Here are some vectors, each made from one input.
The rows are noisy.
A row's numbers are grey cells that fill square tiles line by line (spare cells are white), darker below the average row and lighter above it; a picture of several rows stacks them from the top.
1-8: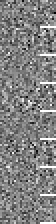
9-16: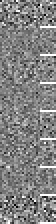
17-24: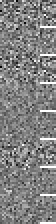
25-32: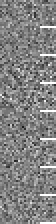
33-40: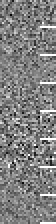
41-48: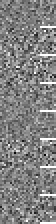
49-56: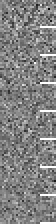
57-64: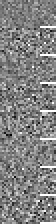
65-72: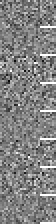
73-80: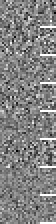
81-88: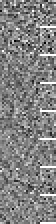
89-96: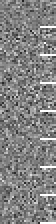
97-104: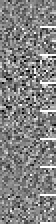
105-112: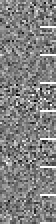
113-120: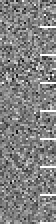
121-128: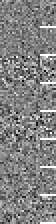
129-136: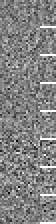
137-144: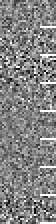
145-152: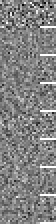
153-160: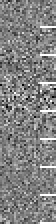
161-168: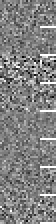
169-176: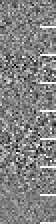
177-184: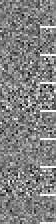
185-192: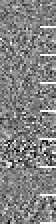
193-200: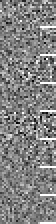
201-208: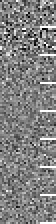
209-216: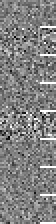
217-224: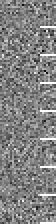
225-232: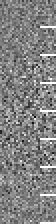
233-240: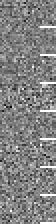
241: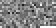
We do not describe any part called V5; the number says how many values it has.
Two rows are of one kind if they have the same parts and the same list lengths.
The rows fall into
5 kinds.
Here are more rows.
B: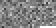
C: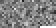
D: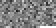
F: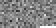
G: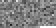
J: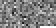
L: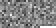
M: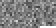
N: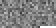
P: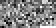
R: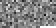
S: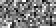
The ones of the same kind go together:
B, D, F, L, P
C, R
G, M
J
N, S

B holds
a node of a 9-node tree and a true/false value.
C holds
a point on a 6-point circle and a node of a 10-node tree.
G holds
a point on a 6-point circle.
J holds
a fixed value.
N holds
two values of V5.
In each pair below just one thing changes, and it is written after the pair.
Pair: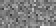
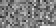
the node of the tree
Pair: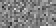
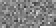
the place on the 6-point circle
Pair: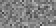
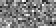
the place on the 6-point circle
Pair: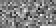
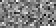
the node of the tree
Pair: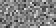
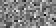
the node of the tree
